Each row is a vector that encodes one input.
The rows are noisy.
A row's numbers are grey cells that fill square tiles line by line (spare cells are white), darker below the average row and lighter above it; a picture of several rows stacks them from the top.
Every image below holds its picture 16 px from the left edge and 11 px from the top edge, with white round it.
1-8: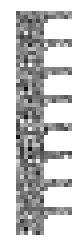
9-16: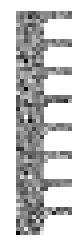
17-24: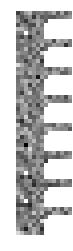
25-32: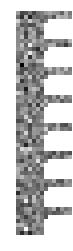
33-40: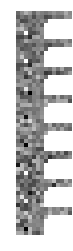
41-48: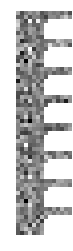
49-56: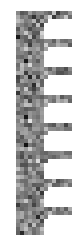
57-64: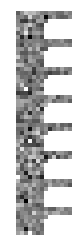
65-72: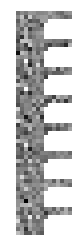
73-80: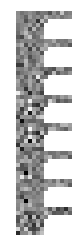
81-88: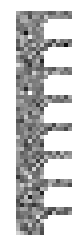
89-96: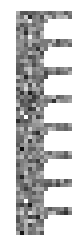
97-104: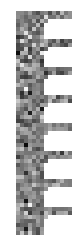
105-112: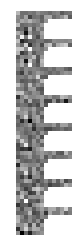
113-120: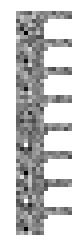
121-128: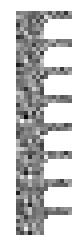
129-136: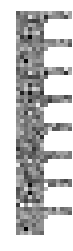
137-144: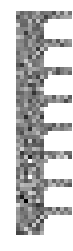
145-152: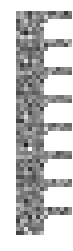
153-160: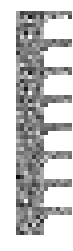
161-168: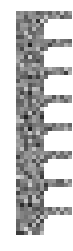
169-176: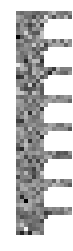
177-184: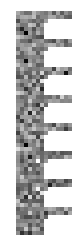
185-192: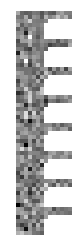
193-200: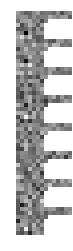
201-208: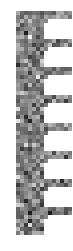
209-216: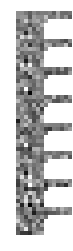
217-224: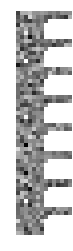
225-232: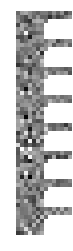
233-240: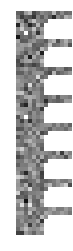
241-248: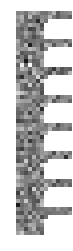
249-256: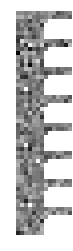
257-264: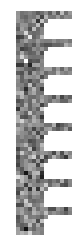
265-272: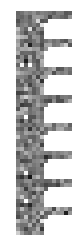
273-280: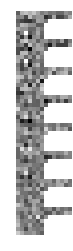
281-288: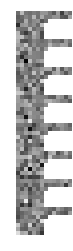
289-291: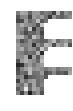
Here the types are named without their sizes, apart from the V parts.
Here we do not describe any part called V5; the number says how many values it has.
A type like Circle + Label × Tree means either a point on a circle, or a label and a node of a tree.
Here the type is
Bool × (Circle + V5).
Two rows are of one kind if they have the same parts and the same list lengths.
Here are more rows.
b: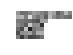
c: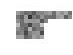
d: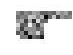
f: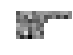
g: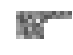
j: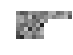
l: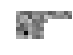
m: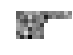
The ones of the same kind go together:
b, j, l
c, d, f, g, m

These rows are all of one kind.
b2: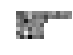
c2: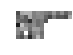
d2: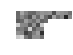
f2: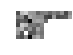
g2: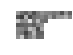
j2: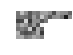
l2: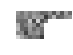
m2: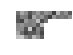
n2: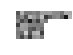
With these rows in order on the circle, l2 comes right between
f2 and m2.
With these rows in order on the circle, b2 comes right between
c2 and f2.
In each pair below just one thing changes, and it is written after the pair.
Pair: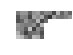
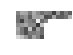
the place on the circle
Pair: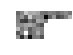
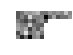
the place on the circle
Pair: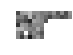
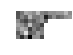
the place on the circle
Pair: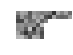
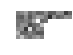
the place on the circle
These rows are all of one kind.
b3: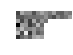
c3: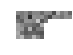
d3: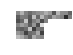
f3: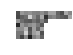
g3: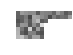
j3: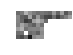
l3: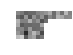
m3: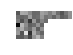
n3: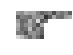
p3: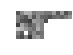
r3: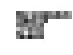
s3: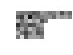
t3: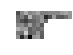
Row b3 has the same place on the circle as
f3, m3 and s3.
